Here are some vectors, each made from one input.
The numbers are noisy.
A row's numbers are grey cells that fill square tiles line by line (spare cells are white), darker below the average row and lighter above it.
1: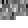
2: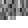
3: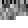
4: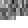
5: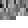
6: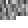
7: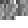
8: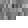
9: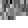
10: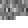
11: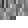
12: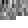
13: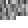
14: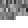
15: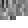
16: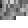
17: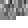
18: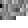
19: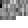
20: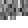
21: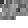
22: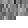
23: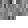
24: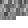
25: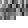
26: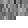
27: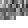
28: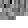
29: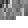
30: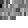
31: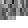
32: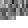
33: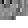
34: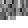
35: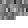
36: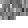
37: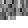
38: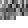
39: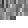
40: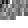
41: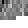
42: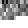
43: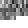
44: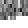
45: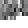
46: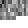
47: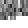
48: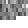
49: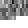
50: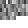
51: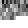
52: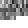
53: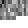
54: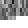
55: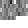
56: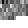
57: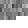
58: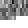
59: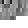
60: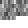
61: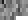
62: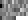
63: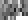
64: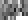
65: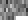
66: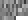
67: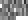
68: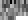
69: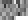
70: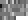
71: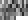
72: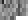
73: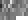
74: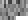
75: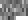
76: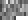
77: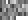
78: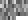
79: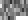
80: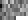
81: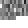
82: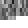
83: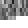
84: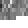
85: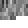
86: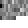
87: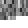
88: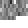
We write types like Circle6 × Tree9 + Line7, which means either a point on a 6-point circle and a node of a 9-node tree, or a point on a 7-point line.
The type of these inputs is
Bool × Bool × Bool × Line4 × Line5 + Line7.
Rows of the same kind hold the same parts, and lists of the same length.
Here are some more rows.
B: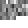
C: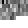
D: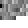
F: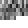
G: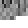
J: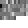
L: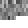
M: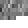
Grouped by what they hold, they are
B, C, D, G, J, L, M
F

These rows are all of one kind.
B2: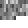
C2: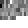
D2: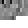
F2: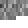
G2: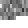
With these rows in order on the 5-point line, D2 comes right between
C2 and F2.
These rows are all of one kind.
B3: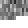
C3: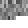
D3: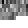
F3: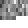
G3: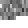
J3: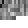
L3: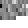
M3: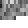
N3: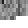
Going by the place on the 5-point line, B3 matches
C3 and G3.
